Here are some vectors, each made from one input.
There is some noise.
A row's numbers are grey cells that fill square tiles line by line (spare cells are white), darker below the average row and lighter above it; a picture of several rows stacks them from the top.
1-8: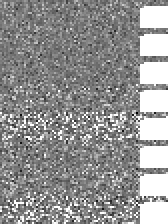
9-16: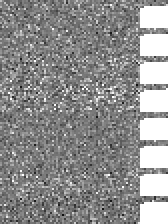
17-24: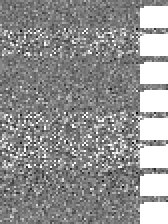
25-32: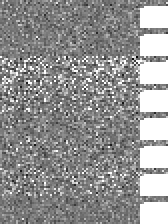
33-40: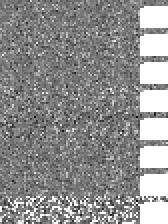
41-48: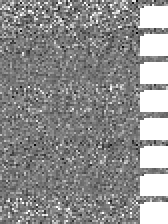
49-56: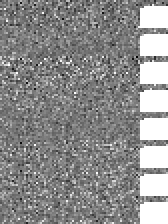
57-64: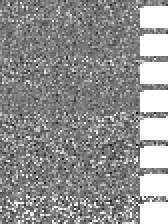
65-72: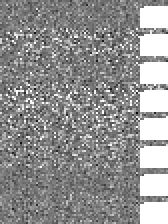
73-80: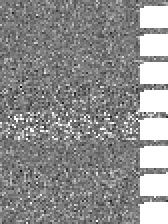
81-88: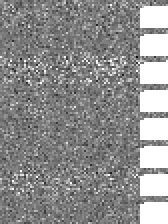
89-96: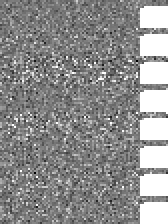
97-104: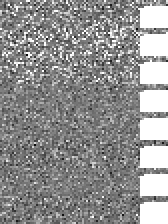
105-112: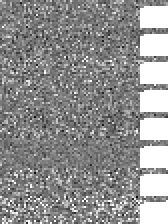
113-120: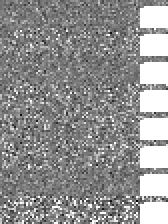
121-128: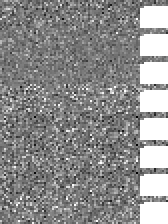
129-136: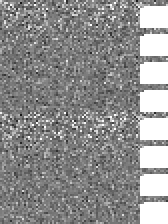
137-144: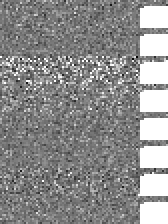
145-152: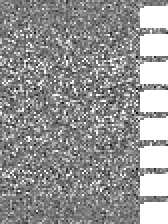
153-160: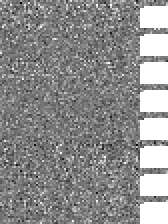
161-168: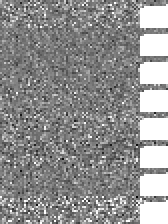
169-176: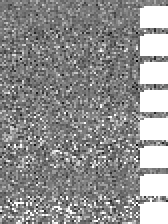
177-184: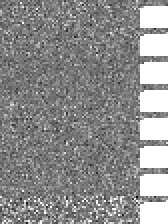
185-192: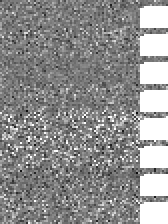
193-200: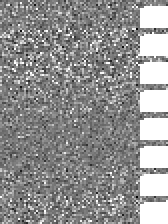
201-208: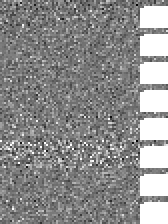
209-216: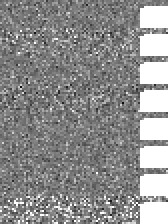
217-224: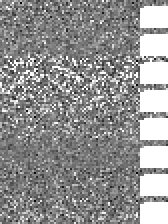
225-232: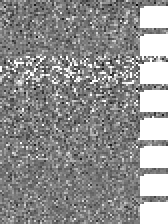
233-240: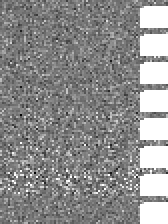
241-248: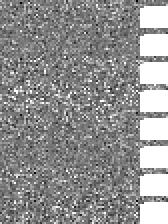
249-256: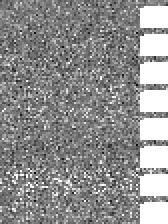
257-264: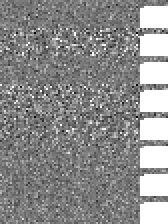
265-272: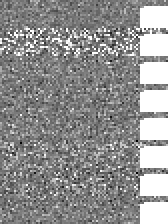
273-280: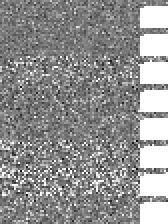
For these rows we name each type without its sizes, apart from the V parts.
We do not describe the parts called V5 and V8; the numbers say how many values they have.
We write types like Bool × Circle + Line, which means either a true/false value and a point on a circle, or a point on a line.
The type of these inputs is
Circle × (Line + V5) × Tree + V8.
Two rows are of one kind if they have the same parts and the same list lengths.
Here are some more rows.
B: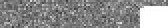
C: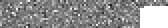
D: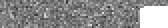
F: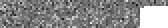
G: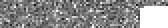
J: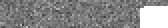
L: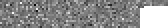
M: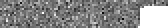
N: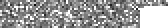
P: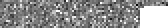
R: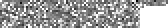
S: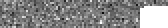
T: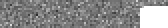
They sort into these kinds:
B, D, L, N, R, T
C, J
F, G, M, P, S

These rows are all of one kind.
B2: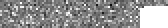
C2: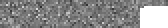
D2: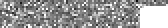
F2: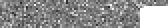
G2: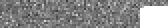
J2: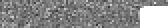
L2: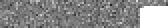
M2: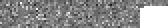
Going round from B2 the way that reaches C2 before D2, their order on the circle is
B2, G2, C2, F2, J2, D2, L2, M2.
